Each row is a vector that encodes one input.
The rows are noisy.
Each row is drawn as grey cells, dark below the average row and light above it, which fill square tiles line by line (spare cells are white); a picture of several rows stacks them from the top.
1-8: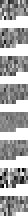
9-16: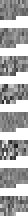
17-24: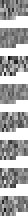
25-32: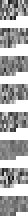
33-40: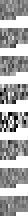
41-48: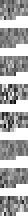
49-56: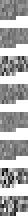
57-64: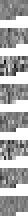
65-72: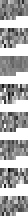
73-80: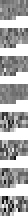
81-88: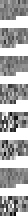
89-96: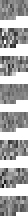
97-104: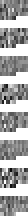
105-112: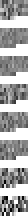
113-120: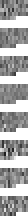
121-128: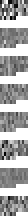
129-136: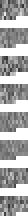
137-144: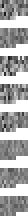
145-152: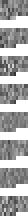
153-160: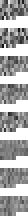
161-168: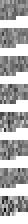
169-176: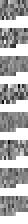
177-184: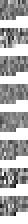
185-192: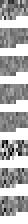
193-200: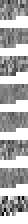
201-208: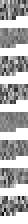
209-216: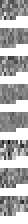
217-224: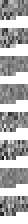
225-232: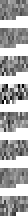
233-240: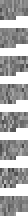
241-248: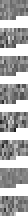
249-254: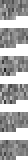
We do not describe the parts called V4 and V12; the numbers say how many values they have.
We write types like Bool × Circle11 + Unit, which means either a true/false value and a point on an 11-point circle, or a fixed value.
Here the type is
((Circle5 + Unit) × V4 + Line9) × V12.
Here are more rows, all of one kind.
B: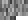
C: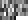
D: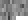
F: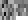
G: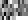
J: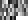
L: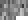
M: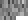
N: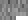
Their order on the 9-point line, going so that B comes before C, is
J, N, D, B, G, F, C, M, L.
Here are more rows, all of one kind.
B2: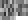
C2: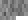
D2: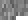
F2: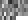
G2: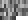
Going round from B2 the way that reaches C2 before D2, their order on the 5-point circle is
B2, F2, C2, G2, D2.
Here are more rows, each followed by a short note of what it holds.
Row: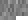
a point on a 5-point circle, a value of V4 and a value of V12
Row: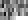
a point on a 9-point line and a value of V12
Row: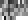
a point on a 5-point circle, a value of V4 and a value of V12
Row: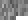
a point on a 5-point circle, a value of V4 and a value of V12
